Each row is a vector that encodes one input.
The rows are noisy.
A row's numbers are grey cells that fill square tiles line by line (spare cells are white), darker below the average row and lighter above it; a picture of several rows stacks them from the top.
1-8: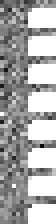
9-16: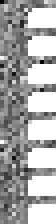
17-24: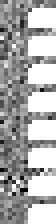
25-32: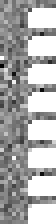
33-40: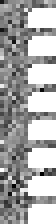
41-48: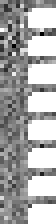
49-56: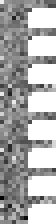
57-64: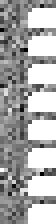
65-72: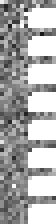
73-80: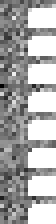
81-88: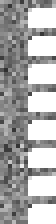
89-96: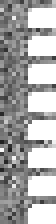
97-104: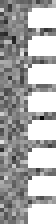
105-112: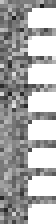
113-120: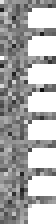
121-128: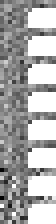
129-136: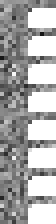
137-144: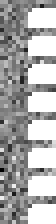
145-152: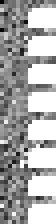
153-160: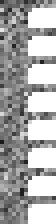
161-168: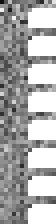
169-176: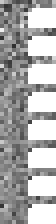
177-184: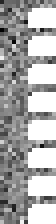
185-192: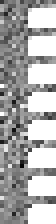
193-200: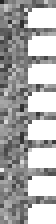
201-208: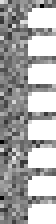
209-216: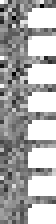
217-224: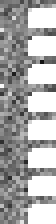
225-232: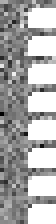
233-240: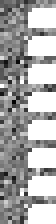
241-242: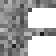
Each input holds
either a point on an 11-point circle and a true/false value, or a list of up to two points on a 6-point line.
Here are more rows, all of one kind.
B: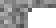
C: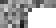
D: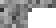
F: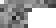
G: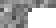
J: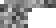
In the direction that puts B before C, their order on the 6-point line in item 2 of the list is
B, J, F, D, C, G.
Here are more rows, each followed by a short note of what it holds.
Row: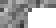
a list of two items
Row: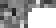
the empty list
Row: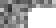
a point on an 11-point circle and a true/false value
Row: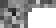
the empty list
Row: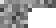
a list of two items
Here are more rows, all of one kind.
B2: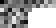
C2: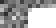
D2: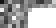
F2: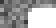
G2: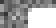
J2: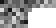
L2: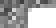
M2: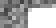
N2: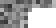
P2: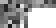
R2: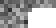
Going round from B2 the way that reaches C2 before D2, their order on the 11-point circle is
B2, J2, R2, P2, F2, G2, C2, M2, L2, D2, N2.
